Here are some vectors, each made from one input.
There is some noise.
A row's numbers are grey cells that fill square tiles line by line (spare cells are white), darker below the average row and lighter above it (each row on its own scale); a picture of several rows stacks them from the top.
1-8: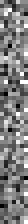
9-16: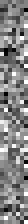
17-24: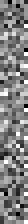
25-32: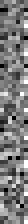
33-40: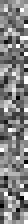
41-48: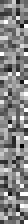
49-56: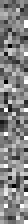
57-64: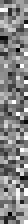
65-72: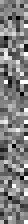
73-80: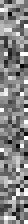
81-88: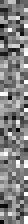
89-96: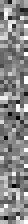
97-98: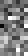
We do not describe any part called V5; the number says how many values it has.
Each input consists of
a list of up to two items, each a true/false value and a value of V5.
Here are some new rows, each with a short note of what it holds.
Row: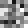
a list of two items
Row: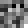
a list of one item
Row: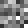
a list of one item
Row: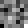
a list of one item
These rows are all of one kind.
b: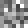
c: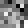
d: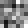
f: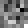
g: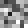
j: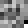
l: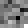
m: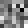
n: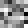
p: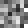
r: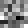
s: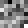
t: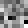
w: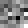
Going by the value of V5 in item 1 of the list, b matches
c, g and p.
